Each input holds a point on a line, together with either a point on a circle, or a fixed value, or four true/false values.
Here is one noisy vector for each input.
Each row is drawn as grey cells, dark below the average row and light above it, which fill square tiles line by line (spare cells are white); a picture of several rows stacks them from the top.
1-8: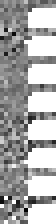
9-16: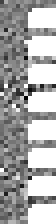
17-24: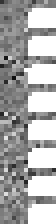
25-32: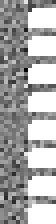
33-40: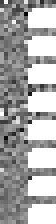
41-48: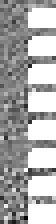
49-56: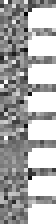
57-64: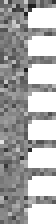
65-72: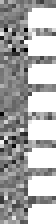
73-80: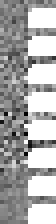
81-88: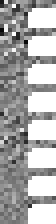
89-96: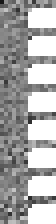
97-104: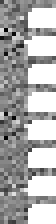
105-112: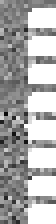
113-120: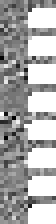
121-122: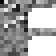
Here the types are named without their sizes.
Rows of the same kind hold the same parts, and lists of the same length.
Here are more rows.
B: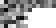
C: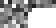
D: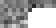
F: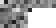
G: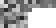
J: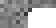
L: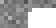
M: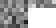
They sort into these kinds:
B, C, D, L
F, J
G, M

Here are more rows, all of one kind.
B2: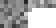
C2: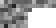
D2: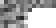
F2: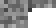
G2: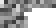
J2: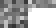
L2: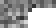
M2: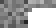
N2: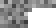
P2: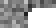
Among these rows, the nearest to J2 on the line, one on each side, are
N2 and P2.
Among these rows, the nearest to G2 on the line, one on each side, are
B2 and N2.
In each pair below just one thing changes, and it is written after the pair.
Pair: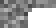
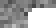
one of the four true/false values
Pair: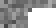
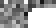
the place on the line
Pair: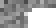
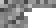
one of the four true/false values
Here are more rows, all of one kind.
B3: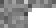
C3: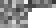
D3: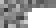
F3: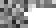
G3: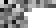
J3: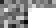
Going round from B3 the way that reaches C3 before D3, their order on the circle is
B3, J3, F3, C3, D3, G3.
